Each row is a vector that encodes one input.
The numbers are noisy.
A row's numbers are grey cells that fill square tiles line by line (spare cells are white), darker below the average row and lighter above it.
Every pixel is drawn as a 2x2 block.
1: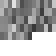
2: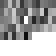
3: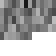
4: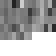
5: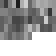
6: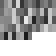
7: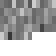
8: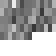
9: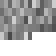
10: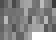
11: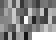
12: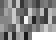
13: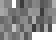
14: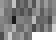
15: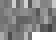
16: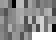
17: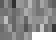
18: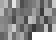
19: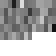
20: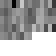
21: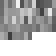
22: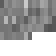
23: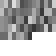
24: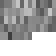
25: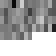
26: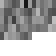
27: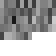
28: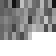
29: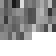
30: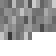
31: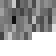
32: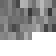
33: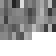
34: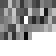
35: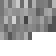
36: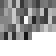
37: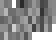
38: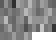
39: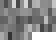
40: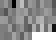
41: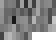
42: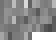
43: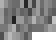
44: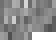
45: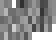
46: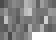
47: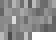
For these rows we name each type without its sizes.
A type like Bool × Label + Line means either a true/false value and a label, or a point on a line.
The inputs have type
List(Line).
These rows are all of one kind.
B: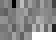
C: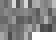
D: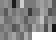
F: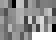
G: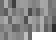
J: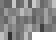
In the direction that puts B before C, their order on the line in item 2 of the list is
F, B, G, D, C, J.
